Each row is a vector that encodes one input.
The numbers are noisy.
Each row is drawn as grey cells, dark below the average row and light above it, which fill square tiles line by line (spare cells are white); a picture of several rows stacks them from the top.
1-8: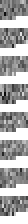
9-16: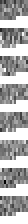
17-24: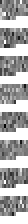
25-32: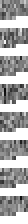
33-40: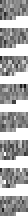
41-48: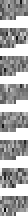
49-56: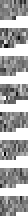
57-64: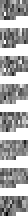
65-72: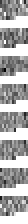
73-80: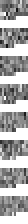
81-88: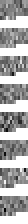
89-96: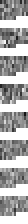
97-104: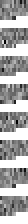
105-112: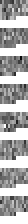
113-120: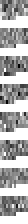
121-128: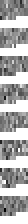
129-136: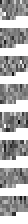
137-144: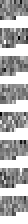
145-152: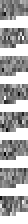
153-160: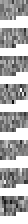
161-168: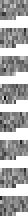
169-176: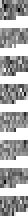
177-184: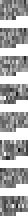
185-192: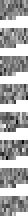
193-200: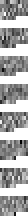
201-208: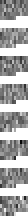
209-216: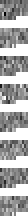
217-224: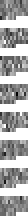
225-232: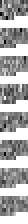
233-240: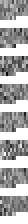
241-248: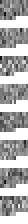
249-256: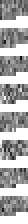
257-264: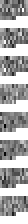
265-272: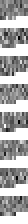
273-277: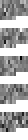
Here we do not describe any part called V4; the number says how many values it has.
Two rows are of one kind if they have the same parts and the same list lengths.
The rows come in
3 kinds.
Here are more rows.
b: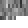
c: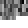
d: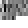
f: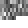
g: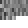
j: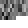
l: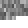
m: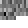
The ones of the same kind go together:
b, g, l
c, d, f, j
m

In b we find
a point on a 10-point line and a value of V4.
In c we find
a point on each of two 6-point circles.
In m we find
one of 6 labels and a value of V4.
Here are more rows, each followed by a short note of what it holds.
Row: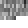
one of 6 labels and a value of V4
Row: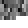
a point on each of two 6-point circles
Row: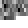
a point on each of two 6-point circles
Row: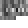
a point on each of two 6-point circles
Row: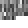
a point on each of two 6-point circles
